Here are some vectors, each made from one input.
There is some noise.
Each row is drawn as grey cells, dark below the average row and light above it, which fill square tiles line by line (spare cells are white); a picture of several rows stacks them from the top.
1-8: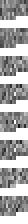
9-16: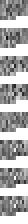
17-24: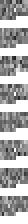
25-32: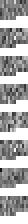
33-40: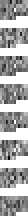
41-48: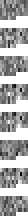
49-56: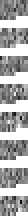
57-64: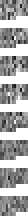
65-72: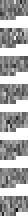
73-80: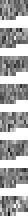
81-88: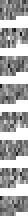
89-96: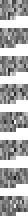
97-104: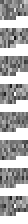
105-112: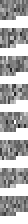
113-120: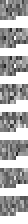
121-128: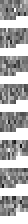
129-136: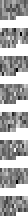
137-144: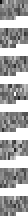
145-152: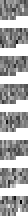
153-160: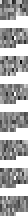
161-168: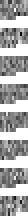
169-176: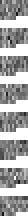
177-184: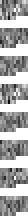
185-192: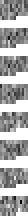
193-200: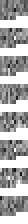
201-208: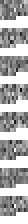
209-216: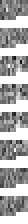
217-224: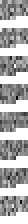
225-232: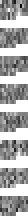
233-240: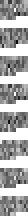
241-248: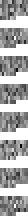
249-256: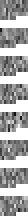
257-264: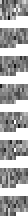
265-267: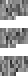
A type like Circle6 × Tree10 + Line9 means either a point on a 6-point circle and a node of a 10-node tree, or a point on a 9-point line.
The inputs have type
(Bool × Bool × Bool + Unit) × List2(Circle6).
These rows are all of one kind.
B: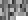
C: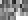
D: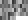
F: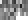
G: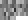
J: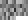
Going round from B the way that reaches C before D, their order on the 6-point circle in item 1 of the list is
B, J, G, F, C, D.
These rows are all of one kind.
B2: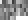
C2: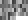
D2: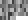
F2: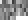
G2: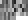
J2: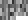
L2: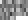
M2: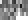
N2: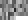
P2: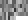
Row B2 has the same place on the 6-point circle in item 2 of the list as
C2, D2, F2 and L2.
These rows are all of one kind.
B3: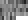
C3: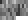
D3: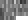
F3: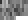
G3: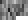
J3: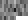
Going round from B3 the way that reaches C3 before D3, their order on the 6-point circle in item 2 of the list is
B3, F3, J3, C3, D3, G3.
